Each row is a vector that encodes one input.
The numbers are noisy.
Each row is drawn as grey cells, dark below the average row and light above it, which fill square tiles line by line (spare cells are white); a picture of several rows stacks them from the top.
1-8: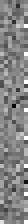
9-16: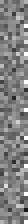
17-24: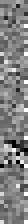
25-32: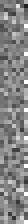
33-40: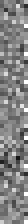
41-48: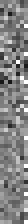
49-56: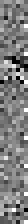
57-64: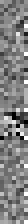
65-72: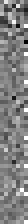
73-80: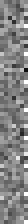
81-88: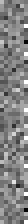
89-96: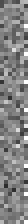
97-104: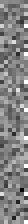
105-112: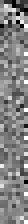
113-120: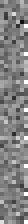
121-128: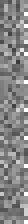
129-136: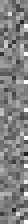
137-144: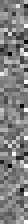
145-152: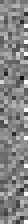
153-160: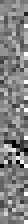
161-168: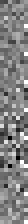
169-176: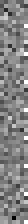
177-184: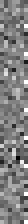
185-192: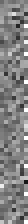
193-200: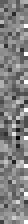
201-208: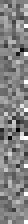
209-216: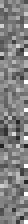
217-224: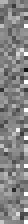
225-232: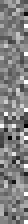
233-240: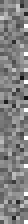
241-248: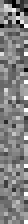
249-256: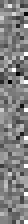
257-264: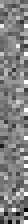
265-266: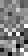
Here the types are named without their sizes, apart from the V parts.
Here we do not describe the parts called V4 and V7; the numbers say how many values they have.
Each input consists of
either a fixed value, or a node of a tree, a true/false value, a value of V4 and a value of V7.
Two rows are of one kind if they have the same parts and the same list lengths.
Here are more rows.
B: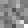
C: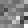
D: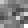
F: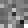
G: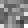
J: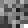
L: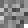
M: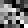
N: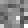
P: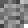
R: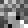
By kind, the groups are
B, C, D, F, G, J, L, N, P, R
M

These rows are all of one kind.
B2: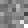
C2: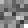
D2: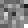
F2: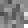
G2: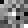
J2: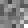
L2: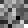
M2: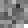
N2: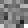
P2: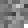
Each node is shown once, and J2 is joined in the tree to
B2 and D2.
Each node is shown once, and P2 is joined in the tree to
B2, F2 and M2.
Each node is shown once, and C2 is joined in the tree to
N2.
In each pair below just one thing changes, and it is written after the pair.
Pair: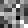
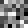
the value of V4
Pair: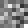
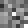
the value of V4
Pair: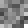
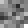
the value of V7
